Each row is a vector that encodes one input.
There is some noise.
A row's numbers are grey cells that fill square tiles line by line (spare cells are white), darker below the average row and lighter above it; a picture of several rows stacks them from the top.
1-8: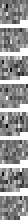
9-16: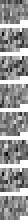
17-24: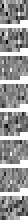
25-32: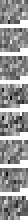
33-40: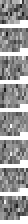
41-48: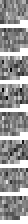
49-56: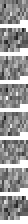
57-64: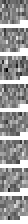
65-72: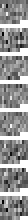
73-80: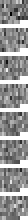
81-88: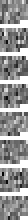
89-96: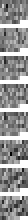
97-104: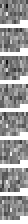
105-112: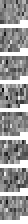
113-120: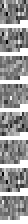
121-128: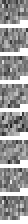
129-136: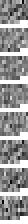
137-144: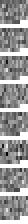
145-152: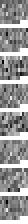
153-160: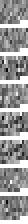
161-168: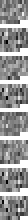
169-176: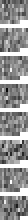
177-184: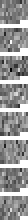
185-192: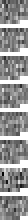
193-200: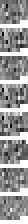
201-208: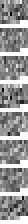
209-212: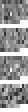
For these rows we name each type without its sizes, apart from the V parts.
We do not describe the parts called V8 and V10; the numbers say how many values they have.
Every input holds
a point on a circle and a true/false value, together with either a fixed value, or a value of V8 and a value of V10.
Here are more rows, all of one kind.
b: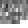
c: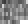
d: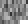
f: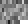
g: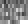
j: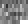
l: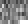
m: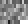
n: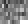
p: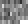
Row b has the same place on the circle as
g, j, l and n.
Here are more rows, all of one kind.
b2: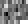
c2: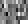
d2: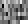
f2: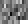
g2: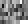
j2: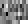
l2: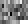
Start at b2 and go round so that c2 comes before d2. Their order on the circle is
b2, c2, j2, d2, g2, l2, f2.
